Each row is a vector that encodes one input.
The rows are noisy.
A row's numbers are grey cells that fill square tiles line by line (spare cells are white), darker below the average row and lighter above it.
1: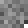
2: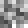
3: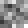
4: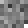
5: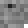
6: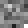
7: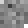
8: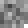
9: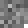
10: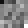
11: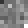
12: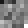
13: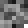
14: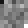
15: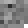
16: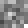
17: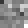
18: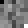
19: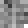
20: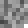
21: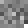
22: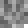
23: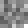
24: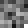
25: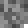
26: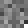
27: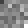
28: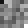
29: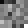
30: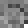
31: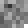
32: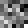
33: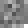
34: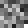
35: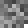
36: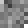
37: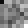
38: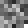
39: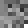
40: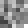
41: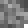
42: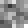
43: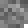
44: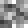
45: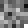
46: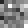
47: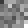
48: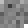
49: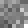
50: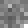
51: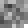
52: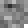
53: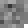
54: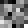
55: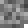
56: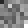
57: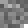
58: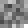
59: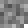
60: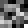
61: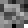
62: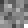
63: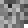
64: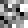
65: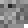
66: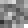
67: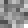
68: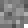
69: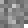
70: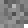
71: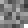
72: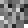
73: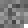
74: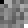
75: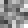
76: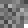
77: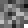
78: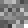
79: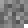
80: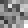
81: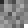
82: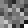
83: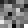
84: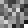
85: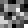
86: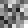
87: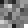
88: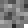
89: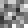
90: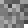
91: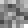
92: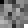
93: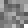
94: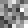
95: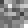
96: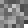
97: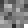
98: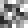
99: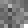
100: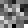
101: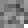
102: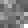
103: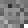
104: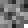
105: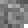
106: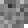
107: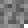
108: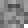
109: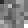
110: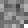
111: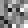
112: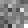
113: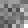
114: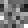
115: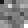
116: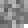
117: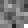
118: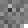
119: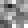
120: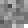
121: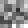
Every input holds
a point on a 5-point line, together with either a point on a 7-point line, or a point on an 8-point line.
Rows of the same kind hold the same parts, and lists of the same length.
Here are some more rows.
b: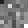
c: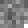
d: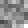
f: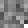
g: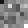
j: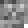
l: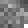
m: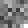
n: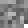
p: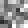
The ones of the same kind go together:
b, c, g, j, l, m
d, f, n, p

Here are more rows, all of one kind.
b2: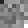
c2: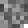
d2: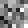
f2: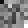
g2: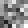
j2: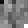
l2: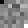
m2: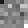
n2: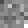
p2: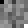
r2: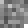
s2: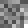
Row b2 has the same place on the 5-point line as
d2, j2 and p2.
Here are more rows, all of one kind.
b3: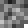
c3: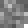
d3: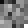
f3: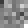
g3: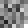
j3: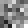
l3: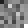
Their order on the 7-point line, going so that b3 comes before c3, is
b3, j3, g3, c3, l3, d3, f3.
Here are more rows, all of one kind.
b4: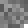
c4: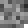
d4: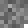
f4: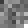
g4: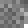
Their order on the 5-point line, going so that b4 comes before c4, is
d4, f4, g4, b4, c4.
